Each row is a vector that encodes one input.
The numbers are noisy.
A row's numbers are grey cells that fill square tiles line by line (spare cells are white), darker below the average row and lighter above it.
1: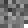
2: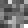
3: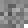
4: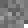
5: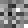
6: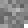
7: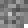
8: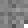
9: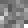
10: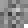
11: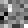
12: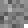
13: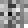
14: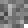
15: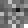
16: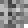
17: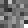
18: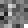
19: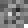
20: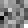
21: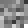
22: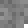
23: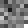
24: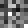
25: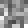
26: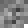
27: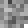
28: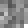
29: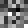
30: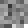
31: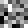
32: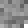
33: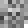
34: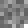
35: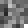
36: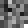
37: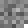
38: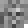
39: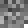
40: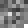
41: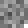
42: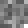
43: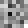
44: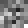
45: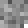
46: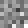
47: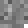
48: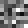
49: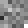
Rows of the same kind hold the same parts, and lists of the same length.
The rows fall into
2 kinds.
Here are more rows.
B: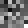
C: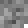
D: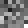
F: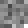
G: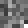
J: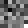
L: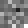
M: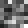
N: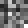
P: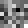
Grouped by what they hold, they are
B, C, D, G, J, N
F, L, M, P

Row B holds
one of 5 labels and a true/false value.
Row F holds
a fixed value.
